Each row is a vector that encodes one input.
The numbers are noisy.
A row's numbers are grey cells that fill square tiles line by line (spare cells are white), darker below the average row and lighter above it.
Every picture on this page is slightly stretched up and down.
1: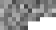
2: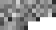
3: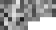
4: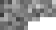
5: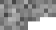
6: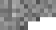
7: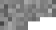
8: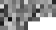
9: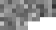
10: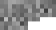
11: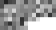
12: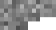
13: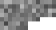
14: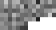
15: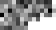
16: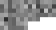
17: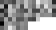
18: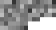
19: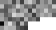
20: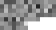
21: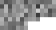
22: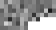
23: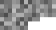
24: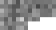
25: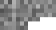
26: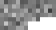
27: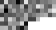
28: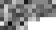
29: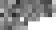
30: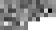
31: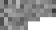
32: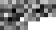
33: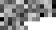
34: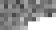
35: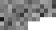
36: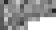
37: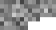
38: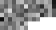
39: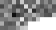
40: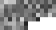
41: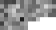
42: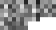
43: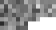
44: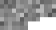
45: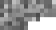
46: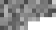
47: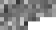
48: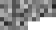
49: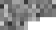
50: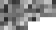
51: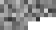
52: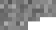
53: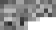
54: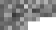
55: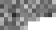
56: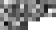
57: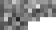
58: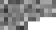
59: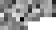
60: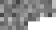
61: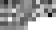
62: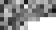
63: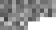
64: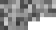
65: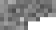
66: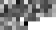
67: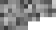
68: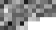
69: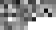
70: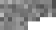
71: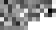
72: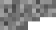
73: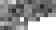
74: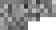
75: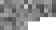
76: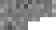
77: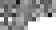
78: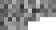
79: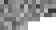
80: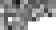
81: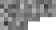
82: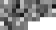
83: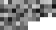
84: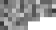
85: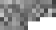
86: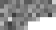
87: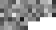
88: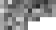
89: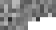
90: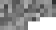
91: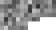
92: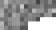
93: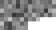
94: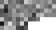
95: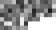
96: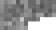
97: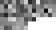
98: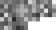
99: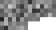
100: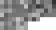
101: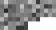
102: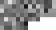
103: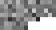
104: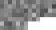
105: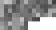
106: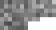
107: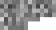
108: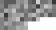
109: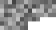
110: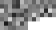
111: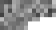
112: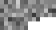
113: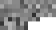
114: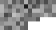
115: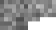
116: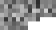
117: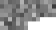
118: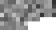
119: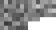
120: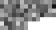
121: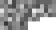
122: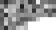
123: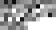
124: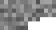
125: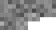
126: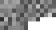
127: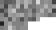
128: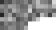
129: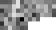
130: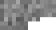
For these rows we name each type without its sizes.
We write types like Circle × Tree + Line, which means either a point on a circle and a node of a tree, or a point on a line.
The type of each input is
Bool × (Line + Tree).
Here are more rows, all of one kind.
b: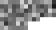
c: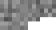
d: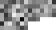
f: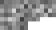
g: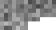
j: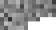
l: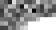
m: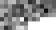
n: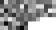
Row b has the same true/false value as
j and m.
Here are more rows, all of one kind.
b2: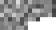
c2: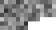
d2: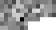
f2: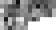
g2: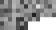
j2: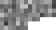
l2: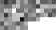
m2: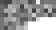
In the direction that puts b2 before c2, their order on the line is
b2, m2, d2, g2, f2, l2, c2, j2.
